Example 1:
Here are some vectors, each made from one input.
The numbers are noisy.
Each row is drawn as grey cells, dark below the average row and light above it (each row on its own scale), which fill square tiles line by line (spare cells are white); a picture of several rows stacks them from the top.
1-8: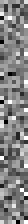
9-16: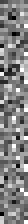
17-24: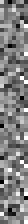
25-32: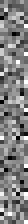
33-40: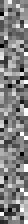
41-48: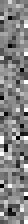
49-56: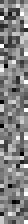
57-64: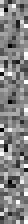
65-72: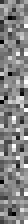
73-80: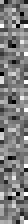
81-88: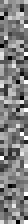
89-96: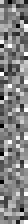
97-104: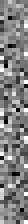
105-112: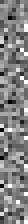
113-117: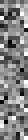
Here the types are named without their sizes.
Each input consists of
either a point on a line, or four true/false values.
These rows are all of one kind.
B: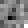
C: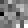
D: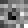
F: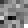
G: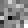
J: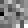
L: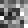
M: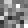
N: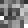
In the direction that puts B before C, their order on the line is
L, N, D, B, F, G, M, J, C.
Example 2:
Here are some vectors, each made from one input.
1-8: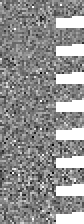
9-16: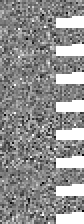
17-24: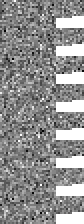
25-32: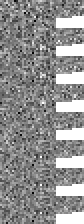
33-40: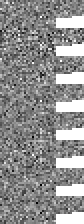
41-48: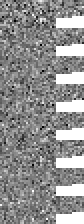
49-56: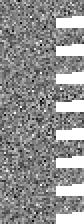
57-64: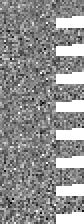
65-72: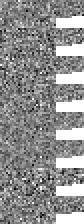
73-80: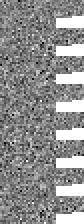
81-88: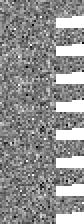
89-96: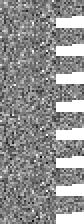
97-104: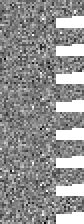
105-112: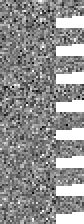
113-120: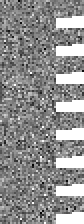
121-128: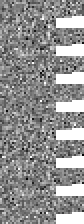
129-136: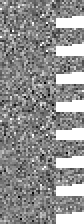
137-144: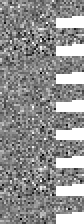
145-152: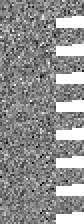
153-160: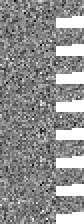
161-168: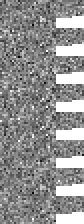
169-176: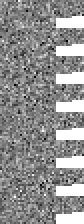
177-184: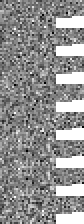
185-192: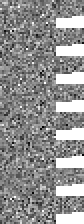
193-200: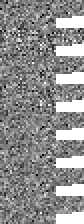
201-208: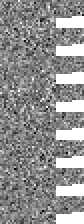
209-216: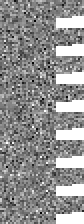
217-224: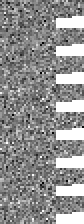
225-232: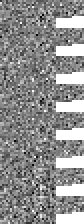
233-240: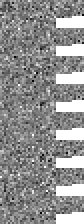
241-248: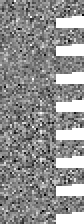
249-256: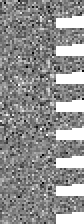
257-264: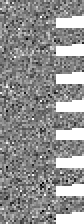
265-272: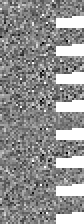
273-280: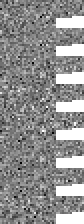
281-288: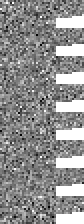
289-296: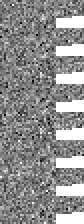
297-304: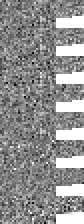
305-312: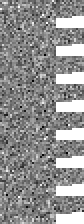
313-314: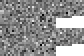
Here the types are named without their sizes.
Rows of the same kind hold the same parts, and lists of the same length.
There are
3 kinds of row.
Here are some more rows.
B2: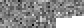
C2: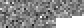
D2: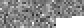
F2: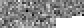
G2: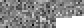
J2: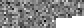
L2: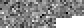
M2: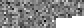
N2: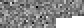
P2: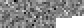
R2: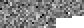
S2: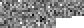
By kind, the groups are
B2, G2, L2, N2, R2
C2, D2, F2, P2, S2
J2, M2

